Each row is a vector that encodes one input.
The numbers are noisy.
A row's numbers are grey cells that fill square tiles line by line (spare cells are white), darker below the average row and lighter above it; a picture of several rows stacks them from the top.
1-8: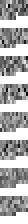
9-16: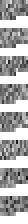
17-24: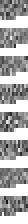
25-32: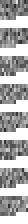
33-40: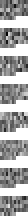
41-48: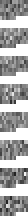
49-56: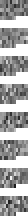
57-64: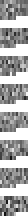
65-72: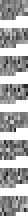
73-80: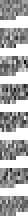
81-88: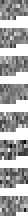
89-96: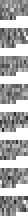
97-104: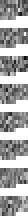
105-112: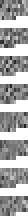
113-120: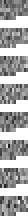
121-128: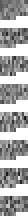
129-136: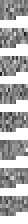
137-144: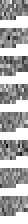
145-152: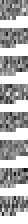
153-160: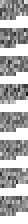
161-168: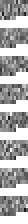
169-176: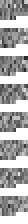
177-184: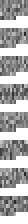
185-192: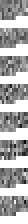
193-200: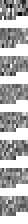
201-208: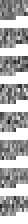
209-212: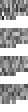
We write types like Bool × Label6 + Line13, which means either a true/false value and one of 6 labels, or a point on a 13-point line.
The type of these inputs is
Line10.
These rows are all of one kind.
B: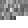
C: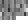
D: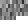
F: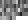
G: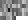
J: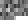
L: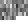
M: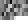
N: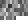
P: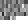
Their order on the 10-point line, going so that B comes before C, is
D, L, B, N, G, C, P, M, J, F.
